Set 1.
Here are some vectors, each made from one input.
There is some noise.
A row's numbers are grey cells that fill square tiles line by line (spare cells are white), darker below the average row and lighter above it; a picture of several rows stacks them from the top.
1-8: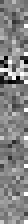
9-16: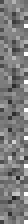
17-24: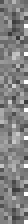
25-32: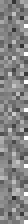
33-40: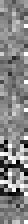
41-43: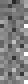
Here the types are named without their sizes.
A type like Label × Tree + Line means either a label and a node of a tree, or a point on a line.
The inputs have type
Bool × Bool × Bool + Unit.
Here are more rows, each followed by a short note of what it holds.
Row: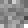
three true/false values
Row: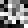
a fixed value
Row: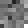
three true/false values
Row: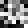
a fixed value
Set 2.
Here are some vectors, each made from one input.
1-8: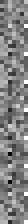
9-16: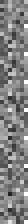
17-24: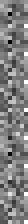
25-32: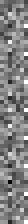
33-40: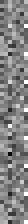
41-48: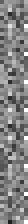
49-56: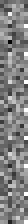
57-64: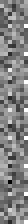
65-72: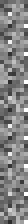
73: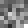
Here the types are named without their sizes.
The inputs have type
Bool × Bool × Bool.
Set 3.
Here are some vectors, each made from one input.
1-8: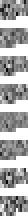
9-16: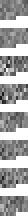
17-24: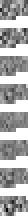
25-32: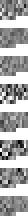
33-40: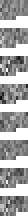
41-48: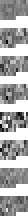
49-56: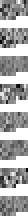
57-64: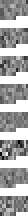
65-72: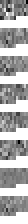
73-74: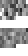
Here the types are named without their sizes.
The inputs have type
Line.
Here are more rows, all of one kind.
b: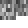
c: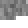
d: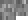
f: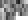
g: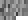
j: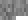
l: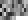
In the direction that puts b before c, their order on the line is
g, f, b, d, l, j, c.
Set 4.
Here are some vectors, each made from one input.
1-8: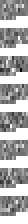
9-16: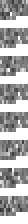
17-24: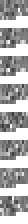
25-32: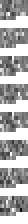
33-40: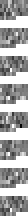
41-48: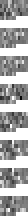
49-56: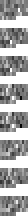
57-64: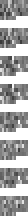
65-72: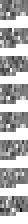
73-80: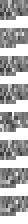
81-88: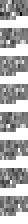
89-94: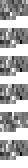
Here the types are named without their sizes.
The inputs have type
Circle.
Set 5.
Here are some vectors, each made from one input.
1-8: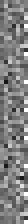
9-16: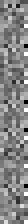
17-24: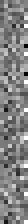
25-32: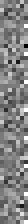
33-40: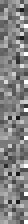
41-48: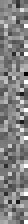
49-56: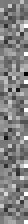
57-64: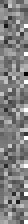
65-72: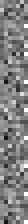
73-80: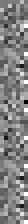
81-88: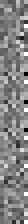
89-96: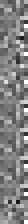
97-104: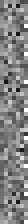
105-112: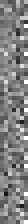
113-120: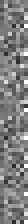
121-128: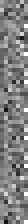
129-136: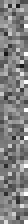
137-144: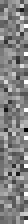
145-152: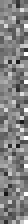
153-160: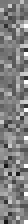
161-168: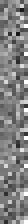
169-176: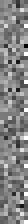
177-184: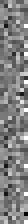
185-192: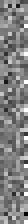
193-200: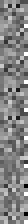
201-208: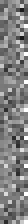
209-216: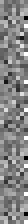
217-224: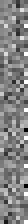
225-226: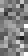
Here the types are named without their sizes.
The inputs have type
Circle.
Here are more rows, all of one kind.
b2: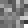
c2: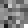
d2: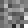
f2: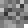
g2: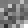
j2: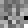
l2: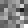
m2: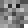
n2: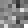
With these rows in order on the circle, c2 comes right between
g2 and l2.
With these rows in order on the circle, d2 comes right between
b2 and m2.
